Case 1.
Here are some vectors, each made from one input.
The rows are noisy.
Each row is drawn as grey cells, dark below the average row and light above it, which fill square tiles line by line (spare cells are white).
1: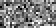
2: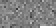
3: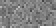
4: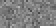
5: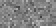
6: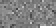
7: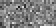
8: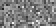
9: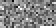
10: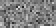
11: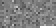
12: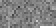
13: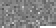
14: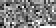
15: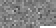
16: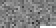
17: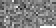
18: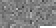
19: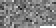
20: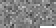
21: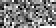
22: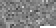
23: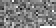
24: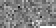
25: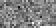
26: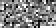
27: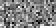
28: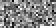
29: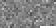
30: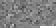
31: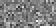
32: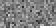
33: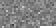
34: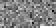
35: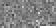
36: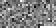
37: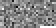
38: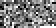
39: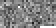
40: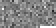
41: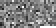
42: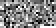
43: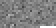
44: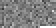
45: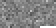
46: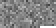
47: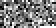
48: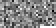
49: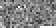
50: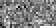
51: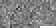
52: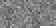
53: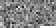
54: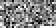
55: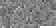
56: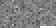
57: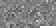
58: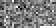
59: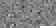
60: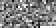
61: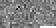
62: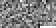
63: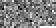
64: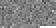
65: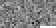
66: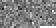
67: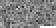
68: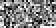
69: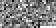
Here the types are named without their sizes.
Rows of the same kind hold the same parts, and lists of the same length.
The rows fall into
3 kinds.
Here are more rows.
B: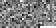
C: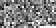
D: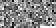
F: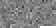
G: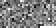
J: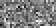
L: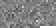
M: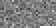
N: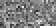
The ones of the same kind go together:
B, G
C, D, J, L, N
F, M

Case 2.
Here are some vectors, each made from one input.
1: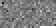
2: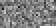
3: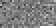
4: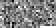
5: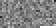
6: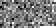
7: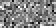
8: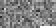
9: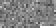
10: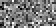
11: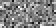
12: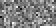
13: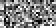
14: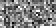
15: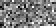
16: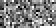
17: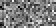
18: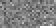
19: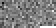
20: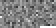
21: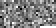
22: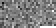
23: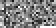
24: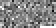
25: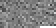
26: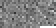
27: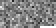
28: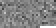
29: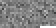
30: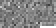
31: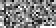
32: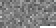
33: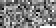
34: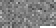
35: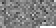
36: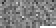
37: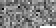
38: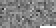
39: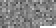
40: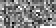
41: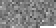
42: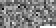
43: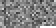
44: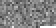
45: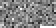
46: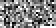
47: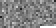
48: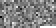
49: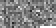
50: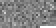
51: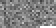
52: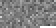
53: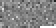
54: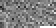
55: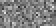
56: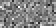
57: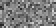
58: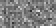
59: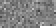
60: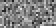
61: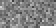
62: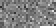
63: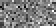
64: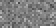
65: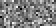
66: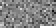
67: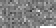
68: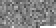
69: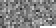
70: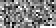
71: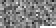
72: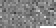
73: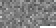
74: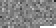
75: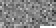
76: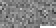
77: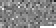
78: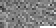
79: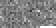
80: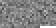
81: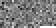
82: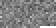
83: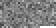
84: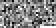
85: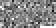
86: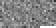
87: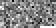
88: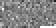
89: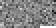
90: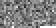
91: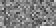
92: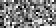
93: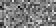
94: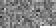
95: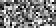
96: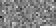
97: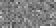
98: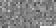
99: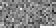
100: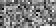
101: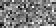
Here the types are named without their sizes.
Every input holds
either a point on a circle, or a fixed value, or a node of a tree.
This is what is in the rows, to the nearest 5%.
About 45% of them hold a point on a circle. About 5% of them hold a fixed value. The rest hold a node of a tree.
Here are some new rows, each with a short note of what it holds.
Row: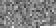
a fixed value
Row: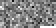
a fixed value
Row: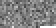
a fixed value
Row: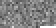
a fixed value
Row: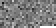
a node of a tree
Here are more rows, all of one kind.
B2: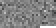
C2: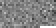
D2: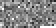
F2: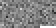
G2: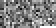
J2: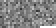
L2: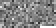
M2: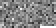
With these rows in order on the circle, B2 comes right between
C2 and F2.
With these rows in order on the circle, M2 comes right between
F2 and L2.
